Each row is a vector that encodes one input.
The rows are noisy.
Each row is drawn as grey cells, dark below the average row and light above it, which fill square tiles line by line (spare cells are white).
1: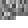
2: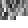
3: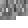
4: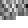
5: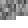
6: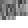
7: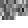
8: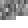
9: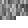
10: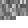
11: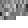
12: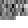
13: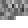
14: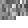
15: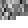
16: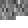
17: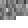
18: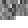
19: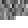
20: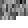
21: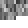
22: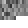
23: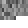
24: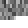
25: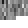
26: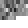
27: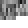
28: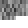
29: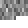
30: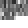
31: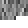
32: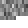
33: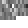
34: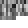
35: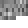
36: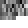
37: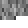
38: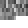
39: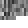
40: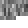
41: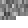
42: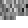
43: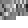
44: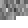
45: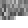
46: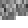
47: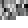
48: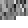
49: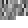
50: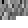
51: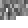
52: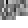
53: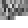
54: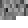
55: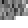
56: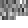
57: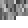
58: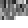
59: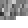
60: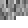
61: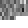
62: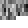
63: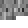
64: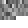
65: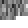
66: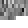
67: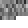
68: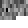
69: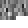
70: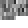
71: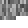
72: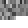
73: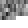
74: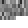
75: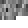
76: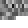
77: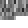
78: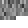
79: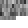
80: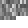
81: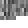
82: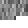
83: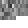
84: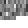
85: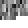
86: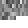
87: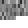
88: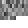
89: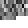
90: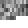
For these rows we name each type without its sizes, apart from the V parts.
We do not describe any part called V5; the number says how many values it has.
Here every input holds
a true/false value and a value of V5, together with either a point on a circle, or a fixed value.
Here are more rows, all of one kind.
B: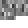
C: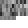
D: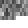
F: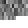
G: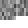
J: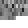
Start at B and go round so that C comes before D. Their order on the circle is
B, J, C, F, D, G.
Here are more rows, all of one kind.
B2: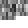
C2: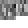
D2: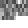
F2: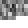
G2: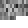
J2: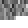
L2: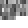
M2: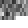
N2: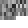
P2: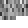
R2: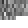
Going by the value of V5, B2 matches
D2, L2, M2 and N2.
